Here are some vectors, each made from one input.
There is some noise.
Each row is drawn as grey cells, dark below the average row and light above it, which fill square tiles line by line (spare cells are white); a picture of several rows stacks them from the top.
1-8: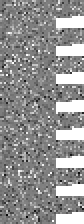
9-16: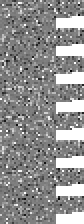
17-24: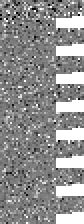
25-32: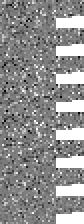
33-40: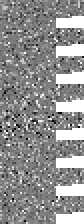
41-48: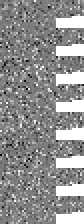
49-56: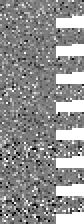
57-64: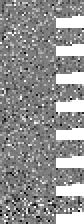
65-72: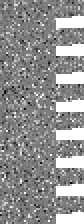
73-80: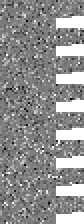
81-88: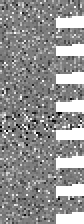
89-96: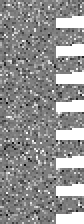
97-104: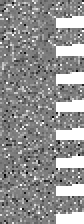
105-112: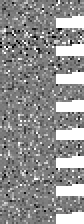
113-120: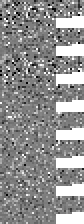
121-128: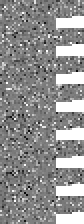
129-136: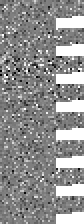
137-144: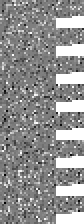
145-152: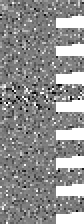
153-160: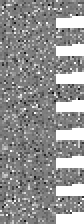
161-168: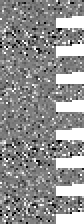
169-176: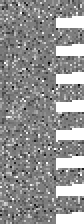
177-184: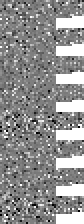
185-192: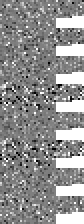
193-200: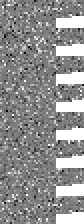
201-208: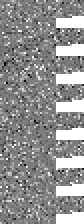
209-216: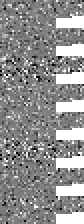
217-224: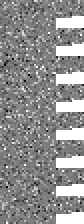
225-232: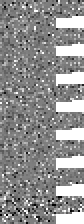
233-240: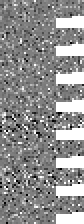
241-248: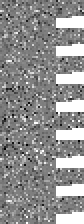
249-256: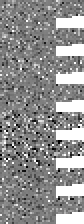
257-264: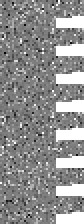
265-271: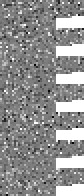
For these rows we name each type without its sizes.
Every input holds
a true/false value, together with either a fixed value, or a node of a tree.
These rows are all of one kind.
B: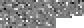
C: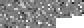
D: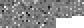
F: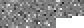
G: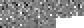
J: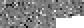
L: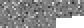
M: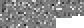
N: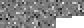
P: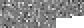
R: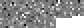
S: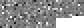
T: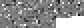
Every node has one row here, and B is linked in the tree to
C.
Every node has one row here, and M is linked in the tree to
D, L and R.
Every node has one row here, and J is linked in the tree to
R.
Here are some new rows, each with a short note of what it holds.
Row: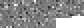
a node of a tree and a true/false value
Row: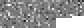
a node of a tree and a true/false value
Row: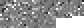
a node of a tree and a true/false value
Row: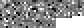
a true/false value
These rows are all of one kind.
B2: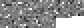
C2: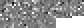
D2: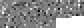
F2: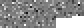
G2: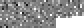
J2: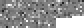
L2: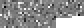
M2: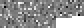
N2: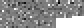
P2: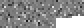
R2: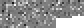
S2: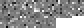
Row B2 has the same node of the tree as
L2 and M2.
